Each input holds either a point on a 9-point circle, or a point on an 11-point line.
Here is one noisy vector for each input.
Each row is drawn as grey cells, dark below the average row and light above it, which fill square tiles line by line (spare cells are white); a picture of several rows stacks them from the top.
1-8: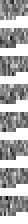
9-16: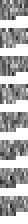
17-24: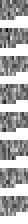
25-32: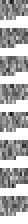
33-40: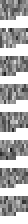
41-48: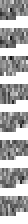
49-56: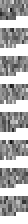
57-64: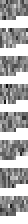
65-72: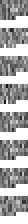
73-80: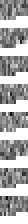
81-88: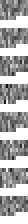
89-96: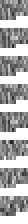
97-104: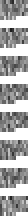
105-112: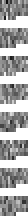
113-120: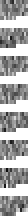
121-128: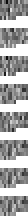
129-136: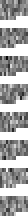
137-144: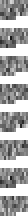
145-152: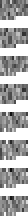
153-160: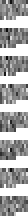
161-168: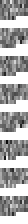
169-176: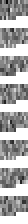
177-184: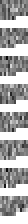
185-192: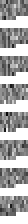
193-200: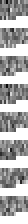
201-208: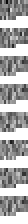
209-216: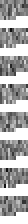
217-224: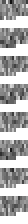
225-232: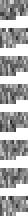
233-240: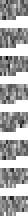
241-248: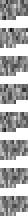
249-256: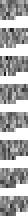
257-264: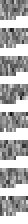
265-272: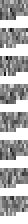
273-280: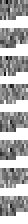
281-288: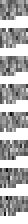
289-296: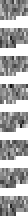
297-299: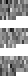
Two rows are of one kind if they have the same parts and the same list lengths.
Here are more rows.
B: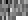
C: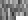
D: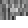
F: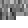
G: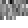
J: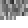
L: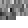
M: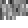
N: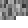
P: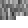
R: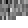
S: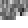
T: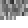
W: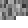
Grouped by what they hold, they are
B, D, N, R, W
C, F, G, J, L, M, P, S, T

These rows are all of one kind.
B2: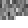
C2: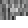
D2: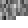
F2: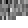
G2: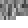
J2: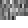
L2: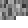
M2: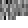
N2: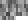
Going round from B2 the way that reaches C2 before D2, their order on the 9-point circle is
B2, J2, C2, F2, M2, D2, L2, G2, N2.
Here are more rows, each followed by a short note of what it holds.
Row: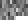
a point on a 9-point circle
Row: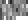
a point on an 11-point line
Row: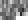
a point on an 11-point line
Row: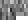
a point on an 11-point line
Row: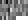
a point on a 9-point circle
